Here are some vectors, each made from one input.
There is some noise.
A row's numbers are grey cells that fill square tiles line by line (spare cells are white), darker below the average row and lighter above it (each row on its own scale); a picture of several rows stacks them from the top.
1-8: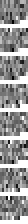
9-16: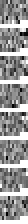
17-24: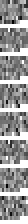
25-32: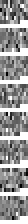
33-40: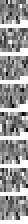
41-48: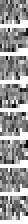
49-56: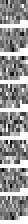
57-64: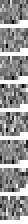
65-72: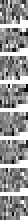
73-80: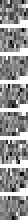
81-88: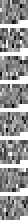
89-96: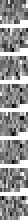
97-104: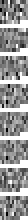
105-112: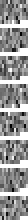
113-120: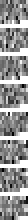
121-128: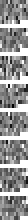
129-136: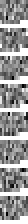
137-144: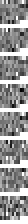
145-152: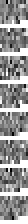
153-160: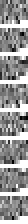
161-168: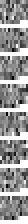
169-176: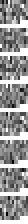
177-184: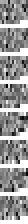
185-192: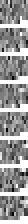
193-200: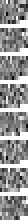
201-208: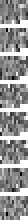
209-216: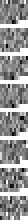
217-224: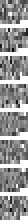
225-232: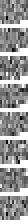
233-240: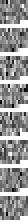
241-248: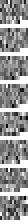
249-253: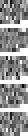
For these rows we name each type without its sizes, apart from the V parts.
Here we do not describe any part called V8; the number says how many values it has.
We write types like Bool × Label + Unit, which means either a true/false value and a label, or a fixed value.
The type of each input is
List(Bool × V8).
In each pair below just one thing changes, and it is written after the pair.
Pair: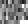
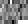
the true/false value in item 1 of the list
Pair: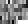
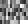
the true/false value in item 1 of the list
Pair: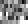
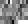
the true/false value in item 1 of the list
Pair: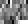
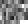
the true/false value in item 1 of the list
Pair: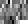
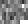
the true/false value in item 1 of the list
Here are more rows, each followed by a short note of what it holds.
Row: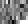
a list of three items
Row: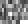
the empty list
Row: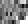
a list of three items
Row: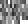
a list of three items
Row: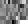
a list of three items
